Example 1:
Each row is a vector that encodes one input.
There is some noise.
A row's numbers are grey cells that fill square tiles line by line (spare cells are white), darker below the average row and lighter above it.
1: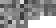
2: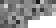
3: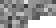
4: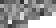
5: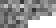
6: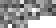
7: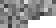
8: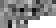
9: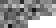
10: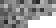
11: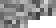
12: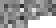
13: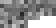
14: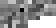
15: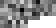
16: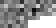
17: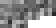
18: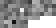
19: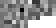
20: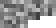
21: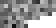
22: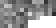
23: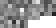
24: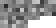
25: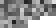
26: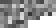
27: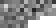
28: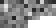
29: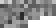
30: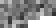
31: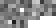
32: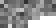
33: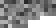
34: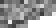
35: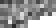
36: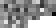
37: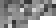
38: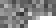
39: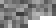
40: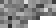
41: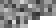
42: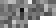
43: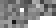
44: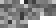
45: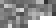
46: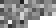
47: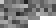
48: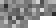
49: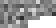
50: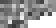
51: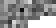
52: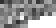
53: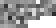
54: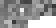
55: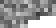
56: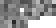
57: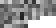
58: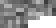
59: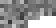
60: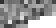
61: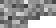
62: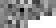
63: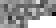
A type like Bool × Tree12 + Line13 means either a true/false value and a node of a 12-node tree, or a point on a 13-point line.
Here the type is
Bool × Bool × Bool × Line4.
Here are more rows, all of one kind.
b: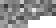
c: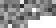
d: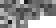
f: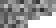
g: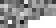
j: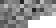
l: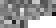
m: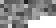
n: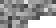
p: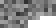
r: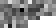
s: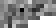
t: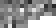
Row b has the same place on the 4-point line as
f and p.
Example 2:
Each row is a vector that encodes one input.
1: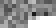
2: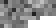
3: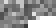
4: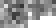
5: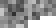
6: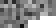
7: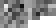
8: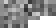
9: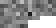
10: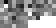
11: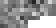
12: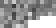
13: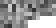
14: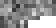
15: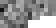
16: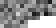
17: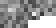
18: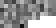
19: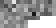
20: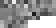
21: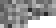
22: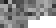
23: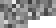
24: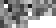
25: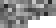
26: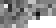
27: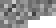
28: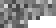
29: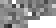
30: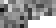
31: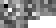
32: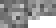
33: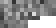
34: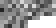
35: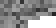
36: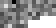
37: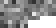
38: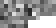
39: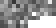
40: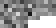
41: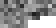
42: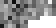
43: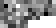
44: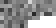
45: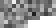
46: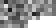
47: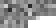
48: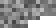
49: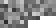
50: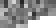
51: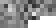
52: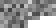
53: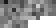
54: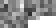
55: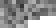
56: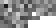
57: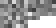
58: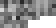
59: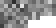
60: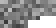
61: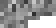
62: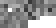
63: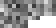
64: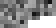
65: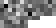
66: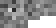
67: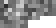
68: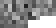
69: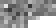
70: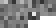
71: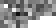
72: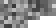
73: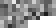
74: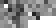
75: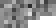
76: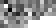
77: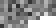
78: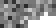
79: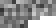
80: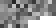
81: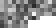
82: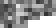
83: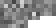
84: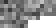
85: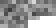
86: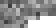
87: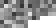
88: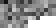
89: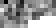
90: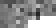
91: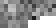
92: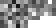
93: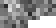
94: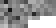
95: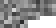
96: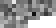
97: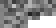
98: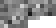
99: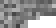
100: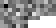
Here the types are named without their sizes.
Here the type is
Label × Line.
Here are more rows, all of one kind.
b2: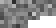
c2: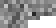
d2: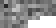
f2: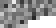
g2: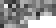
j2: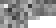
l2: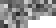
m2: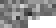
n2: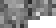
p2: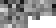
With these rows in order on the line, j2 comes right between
c2 and l2.
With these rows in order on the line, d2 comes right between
f2 and p2.
